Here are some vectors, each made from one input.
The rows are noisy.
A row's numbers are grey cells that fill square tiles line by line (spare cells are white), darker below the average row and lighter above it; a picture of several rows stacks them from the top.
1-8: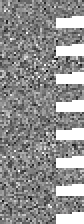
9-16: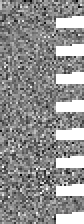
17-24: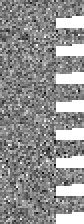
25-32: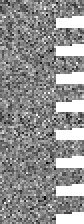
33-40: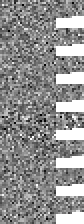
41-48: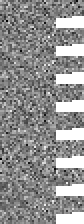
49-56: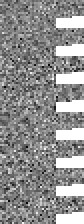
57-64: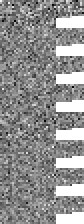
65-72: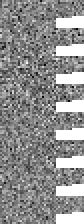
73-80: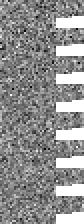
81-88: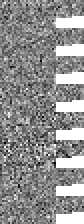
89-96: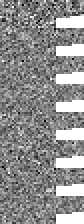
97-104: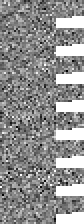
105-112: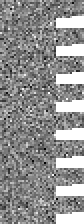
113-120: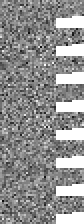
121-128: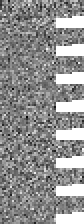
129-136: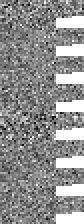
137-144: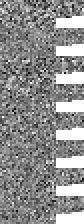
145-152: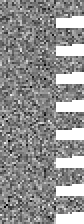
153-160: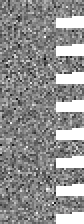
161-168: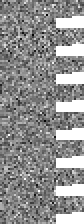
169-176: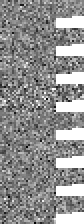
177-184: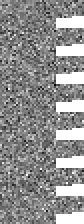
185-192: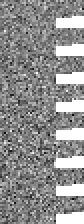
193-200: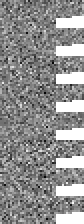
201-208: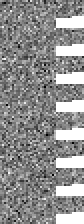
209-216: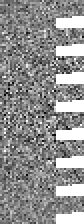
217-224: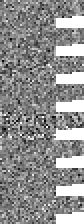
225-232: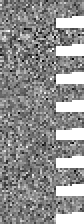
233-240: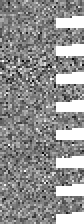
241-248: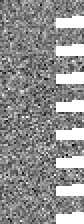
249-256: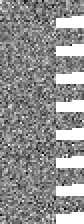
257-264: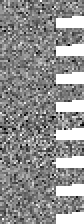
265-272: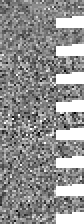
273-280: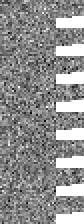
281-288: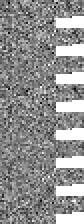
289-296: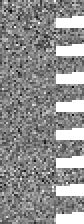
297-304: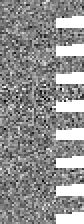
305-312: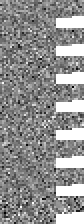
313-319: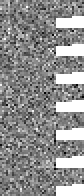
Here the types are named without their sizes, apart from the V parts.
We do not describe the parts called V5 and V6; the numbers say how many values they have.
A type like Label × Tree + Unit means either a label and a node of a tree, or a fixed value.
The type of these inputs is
(Bool × Bool × Bool × Bool + Circle × (Tree + V6) × V5) × (Circle + Unit).
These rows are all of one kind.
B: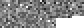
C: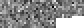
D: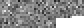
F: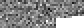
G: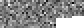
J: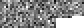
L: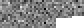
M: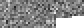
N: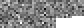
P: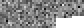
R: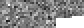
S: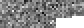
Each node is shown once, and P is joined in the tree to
M.
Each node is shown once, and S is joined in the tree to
B.
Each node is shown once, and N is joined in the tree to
G.
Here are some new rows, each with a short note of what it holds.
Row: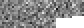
a point on a circle and four true/false values
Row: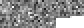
a point on each of two circles, a value of V5 and a value of V6
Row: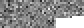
four true/false values
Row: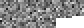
a point on a circle, a value of V5 and a value of V6
